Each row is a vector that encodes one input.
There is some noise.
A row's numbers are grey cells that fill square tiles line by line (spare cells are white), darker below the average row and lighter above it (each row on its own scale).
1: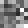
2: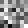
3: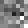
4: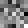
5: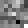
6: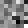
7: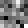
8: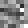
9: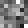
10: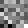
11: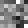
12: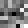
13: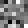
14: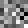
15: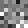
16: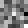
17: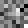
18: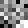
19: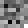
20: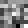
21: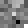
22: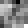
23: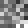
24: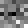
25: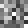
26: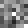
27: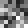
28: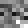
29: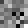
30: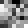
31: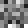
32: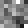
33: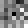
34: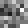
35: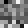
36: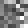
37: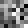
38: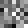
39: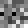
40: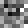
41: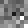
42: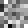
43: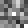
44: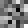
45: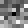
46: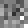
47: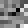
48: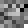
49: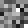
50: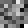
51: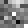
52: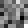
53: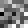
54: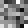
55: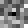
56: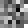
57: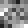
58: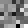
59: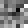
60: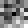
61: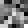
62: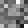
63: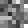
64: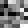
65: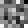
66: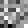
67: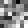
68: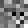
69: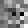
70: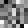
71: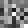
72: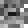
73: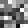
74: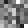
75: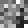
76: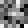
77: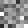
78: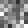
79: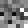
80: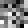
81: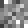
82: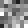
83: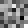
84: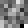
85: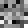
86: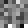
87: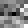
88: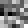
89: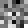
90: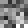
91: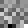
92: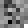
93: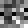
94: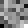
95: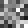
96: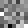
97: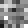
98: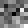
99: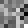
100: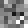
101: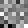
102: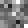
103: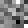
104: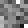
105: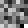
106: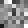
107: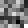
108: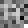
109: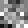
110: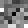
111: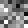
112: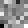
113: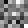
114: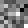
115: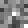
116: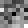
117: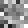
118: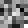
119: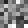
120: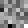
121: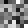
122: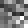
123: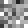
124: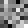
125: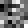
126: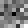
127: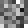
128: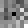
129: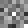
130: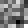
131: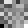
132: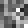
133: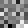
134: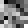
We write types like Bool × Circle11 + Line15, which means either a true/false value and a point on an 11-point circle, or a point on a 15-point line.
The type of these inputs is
Circle10 + Unit.
